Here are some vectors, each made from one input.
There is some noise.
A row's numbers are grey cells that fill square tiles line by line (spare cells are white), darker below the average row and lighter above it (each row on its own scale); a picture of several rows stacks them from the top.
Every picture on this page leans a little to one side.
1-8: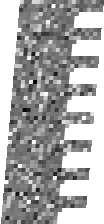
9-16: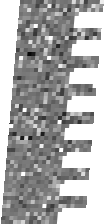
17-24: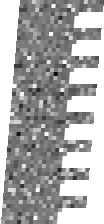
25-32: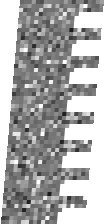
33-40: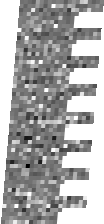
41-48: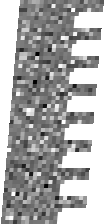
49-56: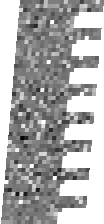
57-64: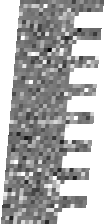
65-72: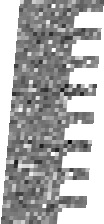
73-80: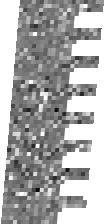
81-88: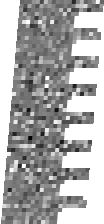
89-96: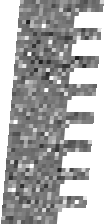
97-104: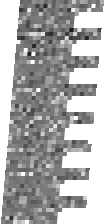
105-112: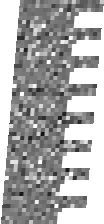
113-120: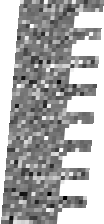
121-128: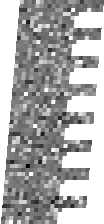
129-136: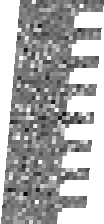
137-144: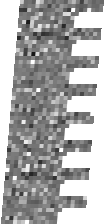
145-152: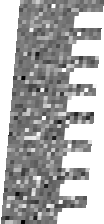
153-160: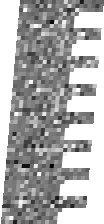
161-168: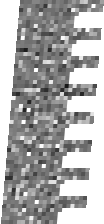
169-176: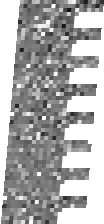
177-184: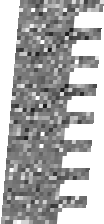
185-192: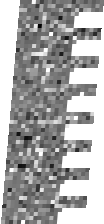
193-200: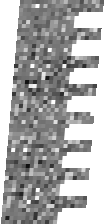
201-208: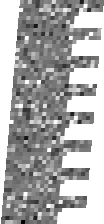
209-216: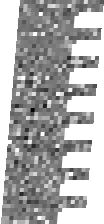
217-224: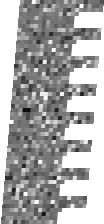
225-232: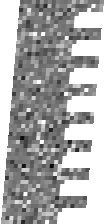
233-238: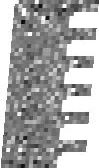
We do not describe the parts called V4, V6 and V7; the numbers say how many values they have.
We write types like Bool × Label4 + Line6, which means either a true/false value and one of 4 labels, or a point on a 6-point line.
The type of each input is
(Label8 + Tree8) × V7 + (Line5 + V4) × V6.
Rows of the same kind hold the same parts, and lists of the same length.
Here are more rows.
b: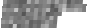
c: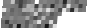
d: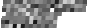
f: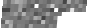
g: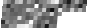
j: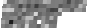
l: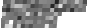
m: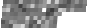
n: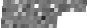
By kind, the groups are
b, g, j, m
c
d, l
f, n

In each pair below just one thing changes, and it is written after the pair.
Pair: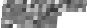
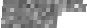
the value of V7
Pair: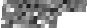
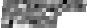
the value of V7
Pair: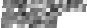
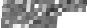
the value of V7
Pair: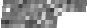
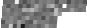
the value of V7
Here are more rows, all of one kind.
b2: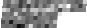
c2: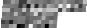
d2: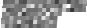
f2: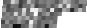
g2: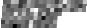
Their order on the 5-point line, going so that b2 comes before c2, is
g2, b2, f2, c2, d2.
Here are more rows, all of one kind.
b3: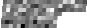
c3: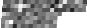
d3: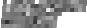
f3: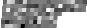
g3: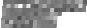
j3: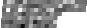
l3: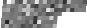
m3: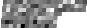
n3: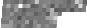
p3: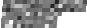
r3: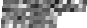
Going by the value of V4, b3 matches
g3 and m3.
